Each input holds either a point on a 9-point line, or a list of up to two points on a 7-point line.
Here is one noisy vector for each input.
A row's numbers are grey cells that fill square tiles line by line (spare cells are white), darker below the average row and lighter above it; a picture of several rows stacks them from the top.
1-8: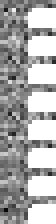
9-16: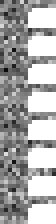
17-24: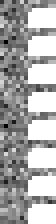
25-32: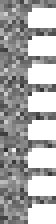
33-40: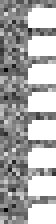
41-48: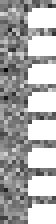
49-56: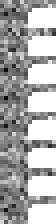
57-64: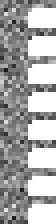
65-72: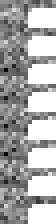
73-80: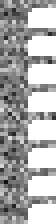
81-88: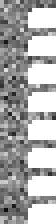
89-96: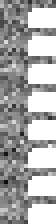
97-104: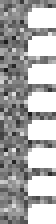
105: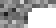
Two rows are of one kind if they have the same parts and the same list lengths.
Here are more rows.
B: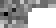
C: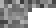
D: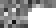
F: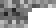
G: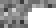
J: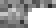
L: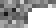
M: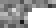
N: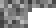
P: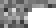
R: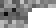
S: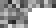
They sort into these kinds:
B, F, L, R
C, N
D, G, J, M, P
S

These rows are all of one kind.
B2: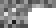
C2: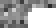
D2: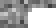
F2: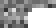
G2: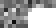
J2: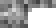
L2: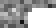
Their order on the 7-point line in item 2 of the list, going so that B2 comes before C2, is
B2, J2, G2, D2, C2, L2, F2.
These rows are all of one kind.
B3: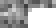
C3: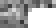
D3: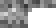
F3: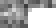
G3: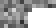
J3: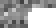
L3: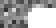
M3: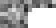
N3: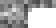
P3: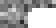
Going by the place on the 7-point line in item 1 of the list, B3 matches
C3, F3, M3 and N3.
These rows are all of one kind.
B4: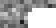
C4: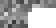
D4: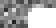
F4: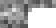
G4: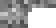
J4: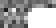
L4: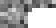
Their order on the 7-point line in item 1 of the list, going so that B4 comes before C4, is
F4, L4, G4, B4, C4, D4, J4.
